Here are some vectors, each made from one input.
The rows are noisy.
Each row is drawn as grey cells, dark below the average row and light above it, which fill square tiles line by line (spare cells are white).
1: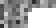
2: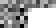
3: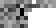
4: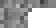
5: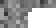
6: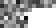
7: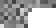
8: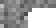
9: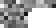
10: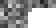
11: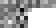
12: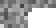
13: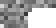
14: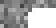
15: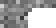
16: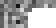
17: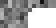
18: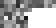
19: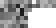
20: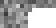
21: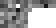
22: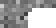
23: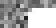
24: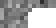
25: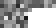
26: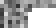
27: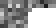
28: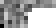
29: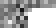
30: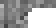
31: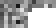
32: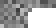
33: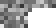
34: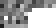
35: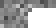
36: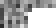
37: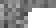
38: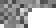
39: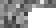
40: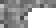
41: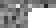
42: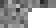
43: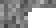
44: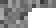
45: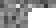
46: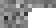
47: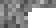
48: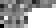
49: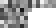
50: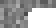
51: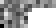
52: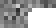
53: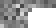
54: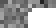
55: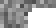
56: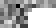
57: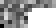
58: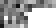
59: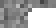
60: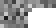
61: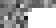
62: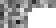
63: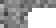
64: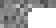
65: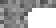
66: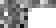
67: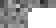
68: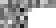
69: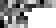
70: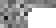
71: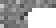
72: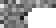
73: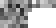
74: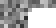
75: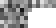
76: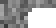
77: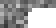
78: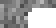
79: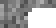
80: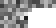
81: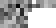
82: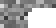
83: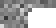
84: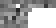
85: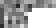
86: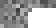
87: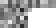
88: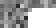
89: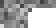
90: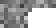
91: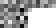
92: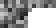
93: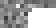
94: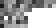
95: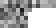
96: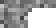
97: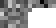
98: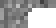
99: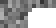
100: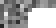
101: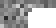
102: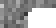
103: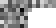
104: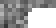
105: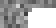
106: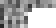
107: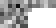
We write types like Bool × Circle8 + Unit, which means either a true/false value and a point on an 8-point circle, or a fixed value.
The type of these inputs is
Line5 + Line7.
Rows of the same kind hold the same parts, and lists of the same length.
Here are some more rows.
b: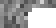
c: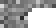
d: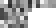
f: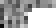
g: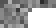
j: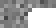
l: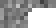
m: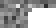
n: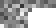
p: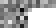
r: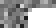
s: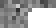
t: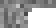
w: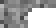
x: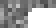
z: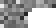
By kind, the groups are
b, c, g, j, l, m, n, s, t, w, x, z
d, f, p, r

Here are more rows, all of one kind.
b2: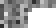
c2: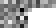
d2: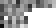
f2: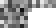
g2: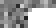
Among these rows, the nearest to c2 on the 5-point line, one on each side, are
f2 and g2.
